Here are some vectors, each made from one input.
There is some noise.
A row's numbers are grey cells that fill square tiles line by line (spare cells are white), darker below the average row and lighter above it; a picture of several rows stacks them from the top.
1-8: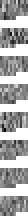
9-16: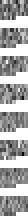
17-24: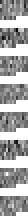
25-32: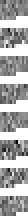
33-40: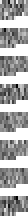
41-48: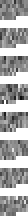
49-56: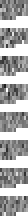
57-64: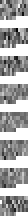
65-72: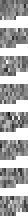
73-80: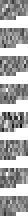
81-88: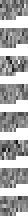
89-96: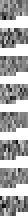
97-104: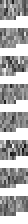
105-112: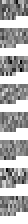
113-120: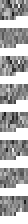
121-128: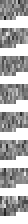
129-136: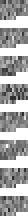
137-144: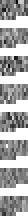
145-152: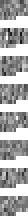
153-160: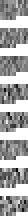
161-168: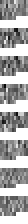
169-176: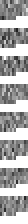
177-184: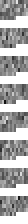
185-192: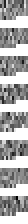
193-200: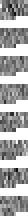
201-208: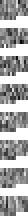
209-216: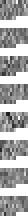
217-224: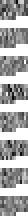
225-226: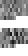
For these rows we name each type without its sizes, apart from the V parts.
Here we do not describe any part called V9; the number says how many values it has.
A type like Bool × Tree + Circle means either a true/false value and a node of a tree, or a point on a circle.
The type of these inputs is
(Bool × Bool × Bool + V9) × V9 + Line + Tree.
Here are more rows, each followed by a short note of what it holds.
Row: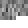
three true/false values and a value of V9
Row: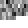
a node of a tree
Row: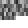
a point on a line
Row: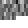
a point on a line
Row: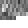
two values of V9
